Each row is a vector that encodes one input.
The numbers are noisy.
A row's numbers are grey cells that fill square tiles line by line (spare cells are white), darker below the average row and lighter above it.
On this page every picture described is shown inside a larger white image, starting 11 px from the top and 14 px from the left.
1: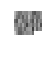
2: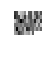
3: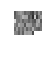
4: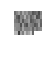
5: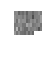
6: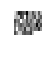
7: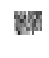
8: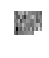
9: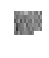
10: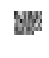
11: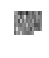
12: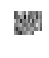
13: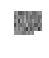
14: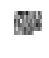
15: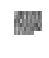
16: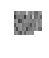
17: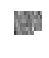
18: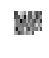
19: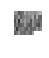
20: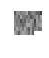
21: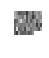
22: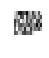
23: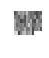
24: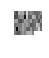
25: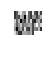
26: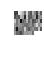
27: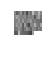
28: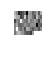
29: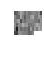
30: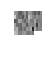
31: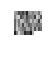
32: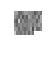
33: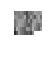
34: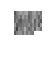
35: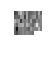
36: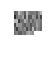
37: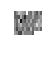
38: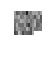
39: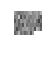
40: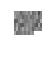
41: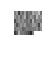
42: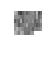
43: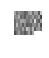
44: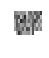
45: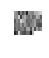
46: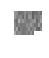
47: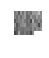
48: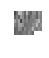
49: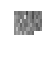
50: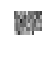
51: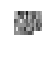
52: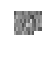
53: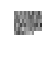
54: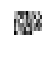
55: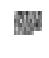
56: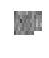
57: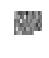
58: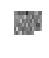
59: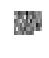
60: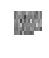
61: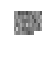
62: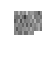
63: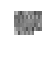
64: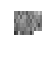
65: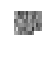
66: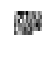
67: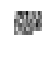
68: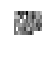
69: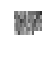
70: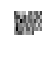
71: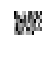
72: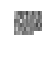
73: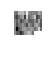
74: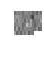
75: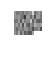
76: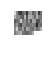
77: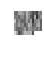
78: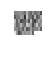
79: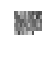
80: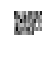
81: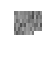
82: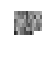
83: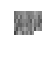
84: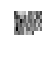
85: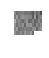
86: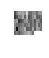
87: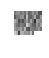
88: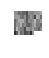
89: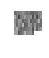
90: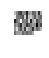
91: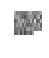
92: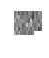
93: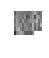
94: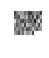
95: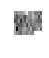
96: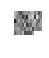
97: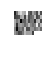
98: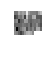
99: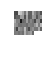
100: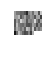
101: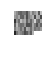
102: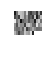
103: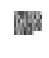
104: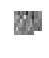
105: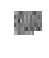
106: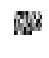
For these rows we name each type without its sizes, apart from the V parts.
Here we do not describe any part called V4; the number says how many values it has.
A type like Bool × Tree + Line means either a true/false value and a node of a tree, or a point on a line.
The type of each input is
Line × (Tree + V4).
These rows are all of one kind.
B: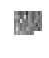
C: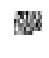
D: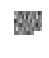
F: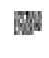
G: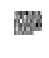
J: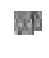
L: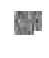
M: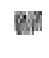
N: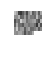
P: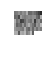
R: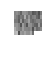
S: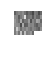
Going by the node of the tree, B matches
C, J, R and S.
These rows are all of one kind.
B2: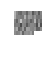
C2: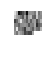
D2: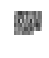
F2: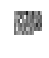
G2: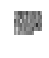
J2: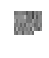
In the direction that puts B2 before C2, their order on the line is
D2, G2, F2, B2, J2, C2.
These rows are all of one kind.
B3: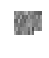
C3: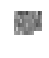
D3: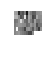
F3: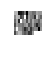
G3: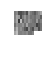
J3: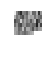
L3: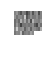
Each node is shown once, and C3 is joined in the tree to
J3.
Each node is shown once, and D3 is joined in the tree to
F3 and G3.
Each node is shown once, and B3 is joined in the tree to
L3.
